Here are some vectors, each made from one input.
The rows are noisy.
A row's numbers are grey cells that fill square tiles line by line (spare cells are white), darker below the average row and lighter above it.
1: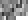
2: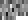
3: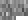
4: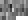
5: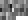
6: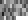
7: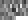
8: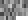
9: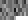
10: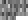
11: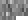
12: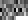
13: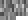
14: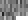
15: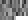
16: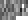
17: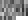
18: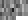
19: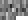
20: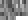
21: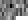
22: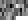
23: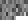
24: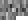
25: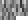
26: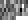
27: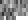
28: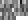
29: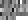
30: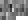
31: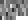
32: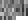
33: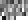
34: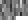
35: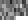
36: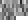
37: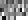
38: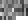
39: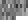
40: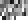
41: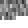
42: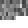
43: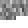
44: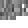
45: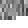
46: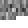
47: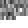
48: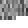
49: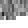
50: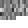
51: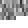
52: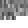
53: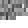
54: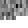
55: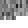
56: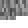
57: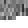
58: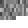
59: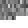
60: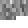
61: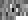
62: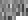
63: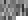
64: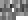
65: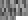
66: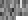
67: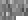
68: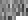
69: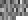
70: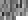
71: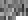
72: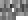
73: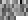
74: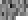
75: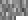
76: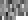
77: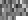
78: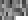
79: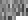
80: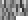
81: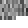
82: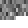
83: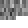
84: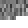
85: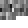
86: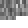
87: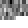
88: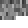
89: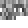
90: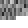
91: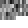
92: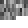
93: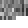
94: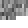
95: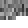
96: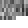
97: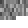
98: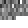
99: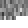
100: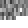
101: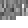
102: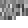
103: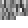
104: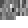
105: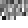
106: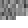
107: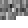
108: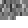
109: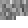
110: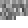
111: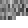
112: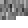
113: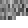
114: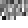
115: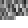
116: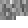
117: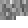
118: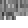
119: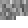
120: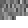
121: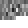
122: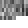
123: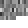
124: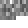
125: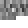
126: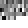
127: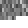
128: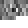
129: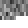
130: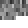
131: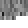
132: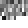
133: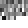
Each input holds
a list of up to two items, each a point on a 6-point line and a true/false value.
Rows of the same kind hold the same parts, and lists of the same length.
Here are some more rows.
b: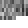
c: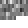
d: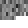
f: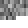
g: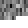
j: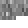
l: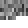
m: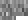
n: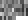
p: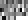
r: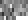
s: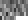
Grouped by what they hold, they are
b, c, j, l, m, n
d, f, g, r, s
p

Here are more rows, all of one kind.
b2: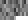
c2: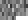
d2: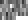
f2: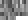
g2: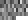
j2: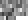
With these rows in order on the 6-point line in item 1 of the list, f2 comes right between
b2 and g2.
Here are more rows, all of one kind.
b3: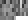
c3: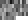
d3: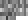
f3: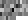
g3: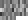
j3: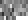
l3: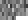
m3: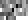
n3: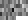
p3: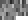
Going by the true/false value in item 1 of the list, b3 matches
c3, l3 and p3.
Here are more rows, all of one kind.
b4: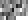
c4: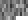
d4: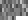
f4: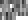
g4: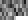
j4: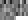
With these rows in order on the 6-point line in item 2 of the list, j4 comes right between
c4 and f4.
